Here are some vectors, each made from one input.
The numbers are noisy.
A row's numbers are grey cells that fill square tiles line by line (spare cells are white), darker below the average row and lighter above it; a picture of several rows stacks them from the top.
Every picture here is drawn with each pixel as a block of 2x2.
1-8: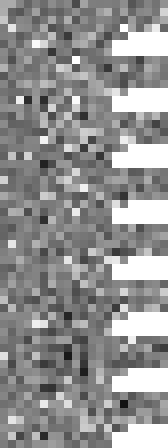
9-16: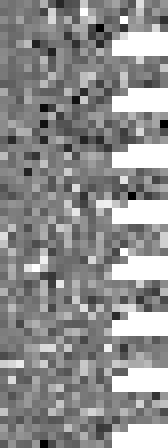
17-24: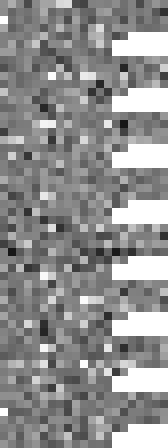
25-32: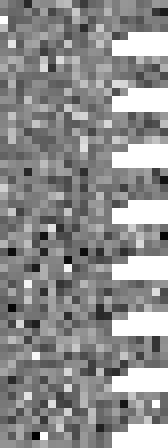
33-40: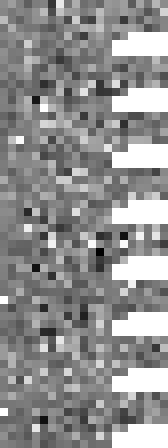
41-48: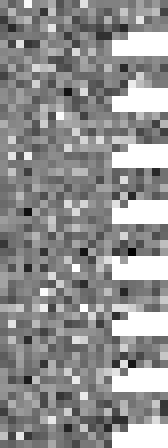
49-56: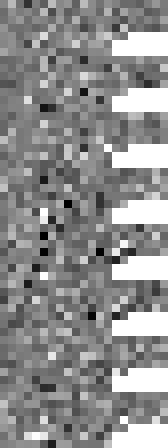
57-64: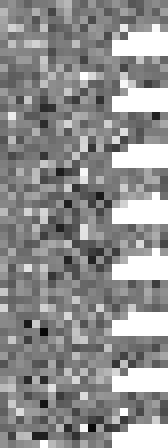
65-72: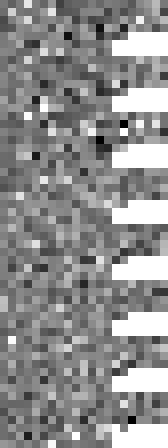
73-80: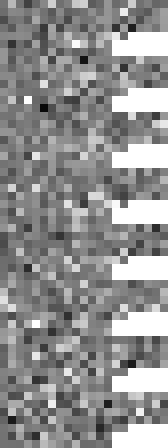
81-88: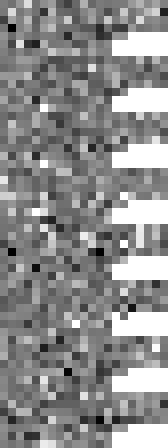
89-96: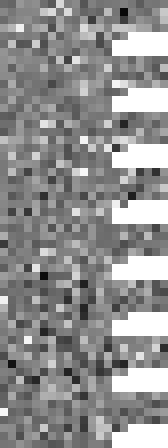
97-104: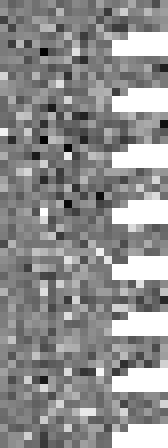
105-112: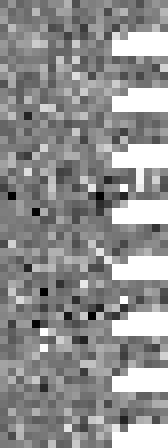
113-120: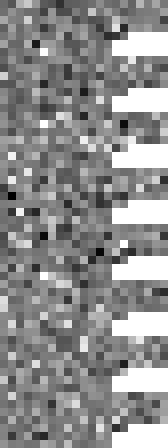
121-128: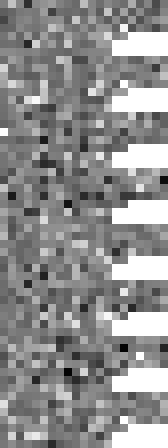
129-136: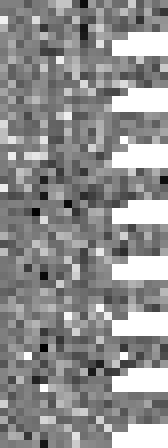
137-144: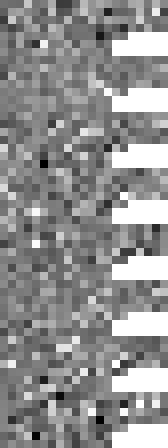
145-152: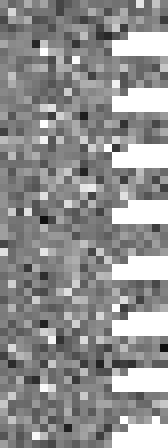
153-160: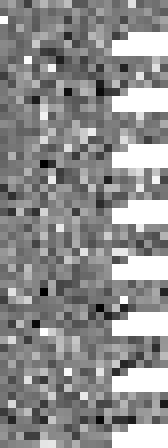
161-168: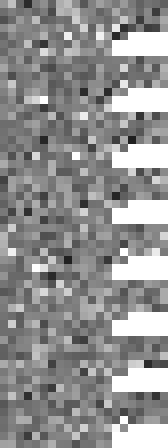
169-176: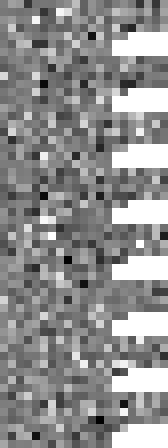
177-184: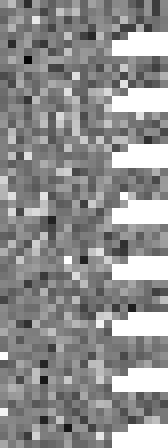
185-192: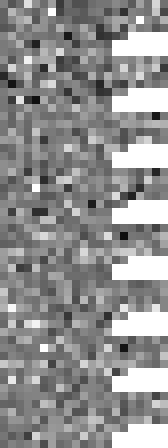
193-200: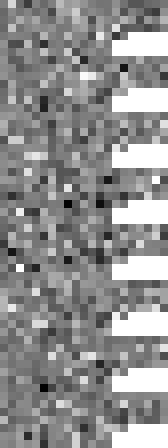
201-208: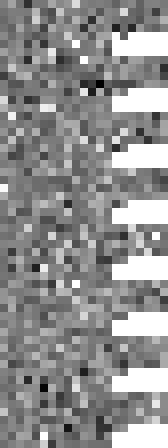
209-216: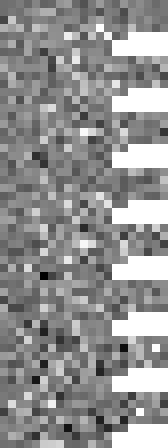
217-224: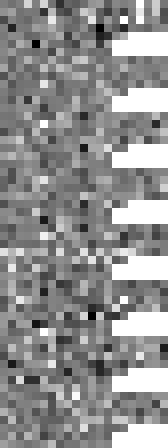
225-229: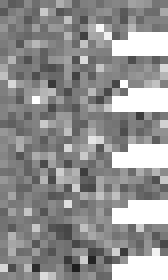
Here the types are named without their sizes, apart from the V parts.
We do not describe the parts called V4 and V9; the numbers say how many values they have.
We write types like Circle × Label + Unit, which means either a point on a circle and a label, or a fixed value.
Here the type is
(Bool × Bool × Bool × Bool × Line + V4) × V9.
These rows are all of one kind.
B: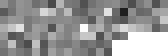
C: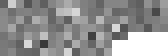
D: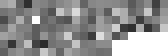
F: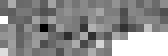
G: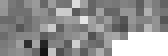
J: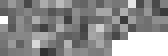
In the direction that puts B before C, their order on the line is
D, J, B, G, C, F.
